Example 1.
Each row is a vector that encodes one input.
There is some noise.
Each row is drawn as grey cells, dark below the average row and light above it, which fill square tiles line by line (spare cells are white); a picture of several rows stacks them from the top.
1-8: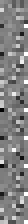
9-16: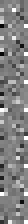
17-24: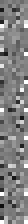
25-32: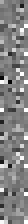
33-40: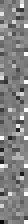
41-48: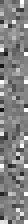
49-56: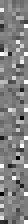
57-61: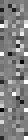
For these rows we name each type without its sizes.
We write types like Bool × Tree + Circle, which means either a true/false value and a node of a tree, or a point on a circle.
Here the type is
Bool × Line.
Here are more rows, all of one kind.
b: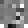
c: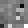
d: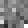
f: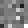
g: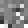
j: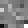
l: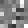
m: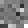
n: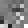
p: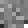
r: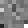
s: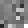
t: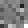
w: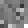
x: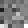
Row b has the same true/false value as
g, l, n and x.
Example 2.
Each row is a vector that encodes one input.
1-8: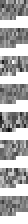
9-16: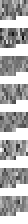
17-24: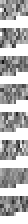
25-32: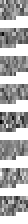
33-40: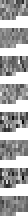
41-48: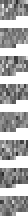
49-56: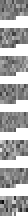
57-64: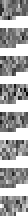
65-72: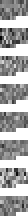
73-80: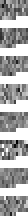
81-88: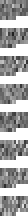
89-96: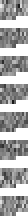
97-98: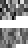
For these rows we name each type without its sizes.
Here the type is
Bool × Circle + Unit.
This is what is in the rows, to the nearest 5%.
About 90% of them hold a point on a circle and a true/false value. The rest hold a fixed value.
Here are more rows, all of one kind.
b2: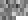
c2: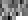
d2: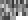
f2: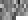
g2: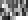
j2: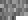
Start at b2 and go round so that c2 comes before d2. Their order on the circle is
b2, c2, f2, j2, g2, d2.
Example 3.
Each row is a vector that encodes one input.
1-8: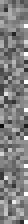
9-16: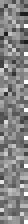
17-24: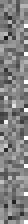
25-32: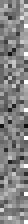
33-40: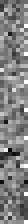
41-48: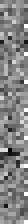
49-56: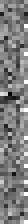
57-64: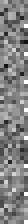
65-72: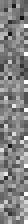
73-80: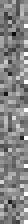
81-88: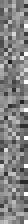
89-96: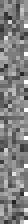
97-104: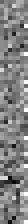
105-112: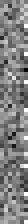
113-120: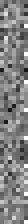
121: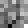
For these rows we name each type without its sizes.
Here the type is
Circle × Label + Unit.
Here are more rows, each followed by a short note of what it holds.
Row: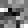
a fixed value
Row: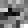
a fixed value
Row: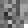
a point on a circle and a label
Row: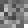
a point on a circle and a label
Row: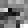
a fixed value
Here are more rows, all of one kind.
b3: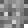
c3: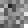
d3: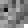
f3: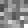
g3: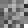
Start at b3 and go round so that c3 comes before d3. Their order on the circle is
b3, g3, f3, c3, d3.
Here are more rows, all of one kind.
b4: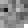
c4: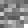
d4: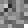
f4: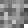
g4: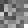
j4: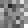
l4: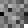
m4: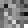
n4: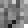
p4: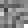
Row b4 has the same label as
c4, m4 and p4.
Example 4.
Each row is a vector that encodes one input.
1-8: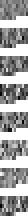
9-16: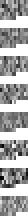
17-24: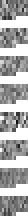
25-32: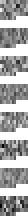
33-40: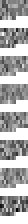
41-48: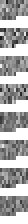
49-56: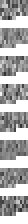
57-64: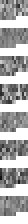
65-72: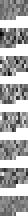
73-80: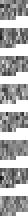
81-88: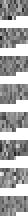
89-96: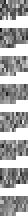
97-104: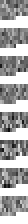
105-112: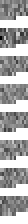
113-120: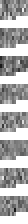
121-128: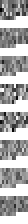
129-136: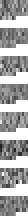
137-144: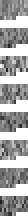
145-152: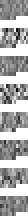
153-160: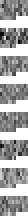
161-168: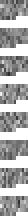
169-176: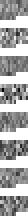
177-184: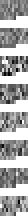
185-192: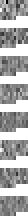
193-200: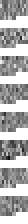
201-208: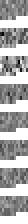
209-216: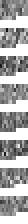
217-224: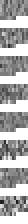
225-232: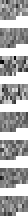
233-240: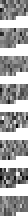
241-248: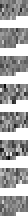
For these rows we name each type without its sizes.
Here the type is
Bool × Line.
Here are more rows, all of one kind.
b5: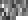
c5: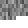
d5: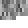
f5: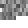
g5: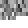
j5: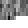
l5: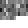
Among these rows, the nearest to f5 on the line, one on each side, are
b5 and j5.
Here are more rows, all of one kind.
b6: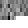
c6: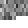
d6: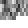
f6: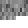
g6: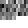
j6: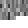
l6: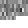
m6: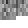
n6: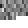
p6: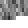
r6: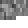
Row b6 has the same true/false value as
f6, j6, l6 and n6.
